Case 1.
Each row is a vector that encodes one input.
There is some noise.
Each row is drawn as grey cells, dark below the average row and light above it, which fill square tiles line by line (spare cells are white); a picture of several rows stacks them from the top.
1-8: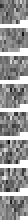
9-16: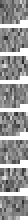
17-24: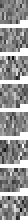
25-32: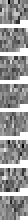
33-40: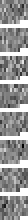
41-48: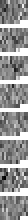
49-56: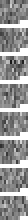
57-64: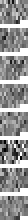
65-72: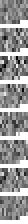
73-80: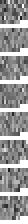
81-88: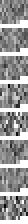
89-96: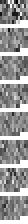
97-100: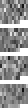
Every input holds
a point on a 16-point circle.
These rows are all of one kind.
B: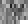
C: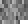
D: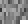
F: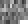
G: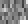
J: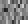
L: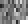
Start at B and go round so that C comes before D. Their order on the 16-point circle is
B, G, F, L, C, D, J.
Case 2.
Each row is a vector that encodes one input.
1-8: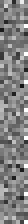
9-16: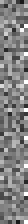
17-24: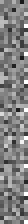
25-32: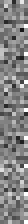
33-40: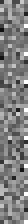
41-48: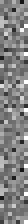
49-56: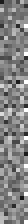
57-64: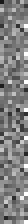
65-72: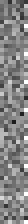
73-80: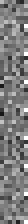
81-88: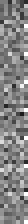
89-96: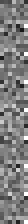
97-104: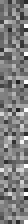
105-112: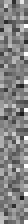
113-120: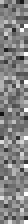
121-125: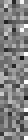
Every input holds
a point on a 10-point circle.
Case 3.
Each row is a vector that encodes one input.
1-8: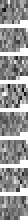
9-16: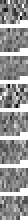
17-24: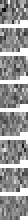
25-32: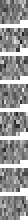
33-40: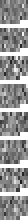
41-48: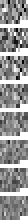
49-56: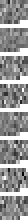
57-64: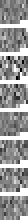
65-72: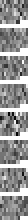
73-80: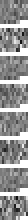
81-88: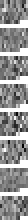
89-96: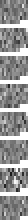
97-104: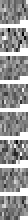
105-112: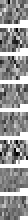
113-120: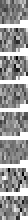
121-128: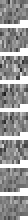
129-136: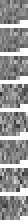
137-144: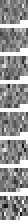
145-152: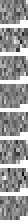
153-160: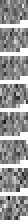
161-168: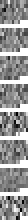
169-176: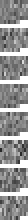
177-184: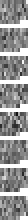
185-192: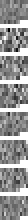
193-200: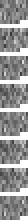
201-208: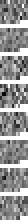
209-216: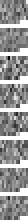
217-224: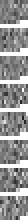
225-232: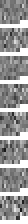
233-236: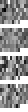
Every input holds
a point on an 8-point line.
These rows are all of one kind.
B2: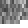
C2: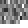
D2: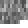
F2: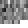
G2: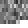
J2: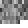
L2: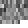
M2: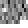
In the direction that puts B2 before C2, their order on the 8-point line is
J2, L2, F2, B2, C2, G2, D2, M2.
